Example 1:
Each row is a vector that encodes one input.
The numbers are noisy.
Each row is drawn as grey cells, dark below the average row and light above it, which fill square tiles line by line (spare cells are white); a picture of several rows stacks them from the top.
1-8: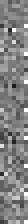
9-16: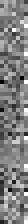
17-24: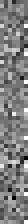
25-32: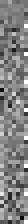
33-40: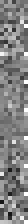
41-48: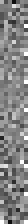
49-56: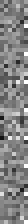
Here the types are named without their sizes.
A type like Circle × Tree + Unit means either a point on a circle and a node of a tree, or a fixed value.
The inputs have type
Circle + Unit.
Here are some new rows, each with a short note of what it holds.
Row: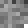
a point on a circle
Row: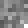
a fixed value
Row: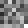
a fixed value
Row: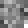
a point on a circle
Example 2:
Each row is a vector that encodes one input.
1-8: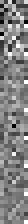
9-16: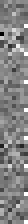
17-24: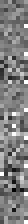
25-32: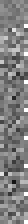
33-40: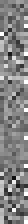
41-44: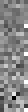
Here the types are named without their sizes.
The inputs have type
Line.
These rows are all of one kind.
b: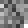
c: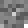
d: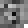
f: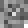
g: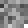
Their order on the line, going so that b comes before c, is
d, b, g, c, f.
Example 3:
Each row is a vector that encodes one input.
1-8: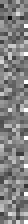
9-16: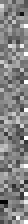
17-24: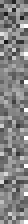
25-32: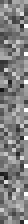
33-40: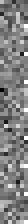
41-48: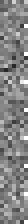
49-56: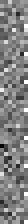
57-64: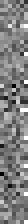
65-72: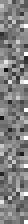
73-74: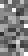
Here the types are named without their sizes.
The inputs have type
Line.
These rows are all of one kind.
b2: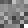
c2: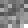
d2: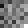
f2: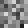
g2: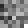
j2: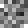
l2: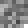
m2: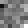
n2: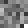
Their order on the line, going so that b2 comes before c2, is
d2, m2, g2, b2, f2, n2, j2, l2, c2.
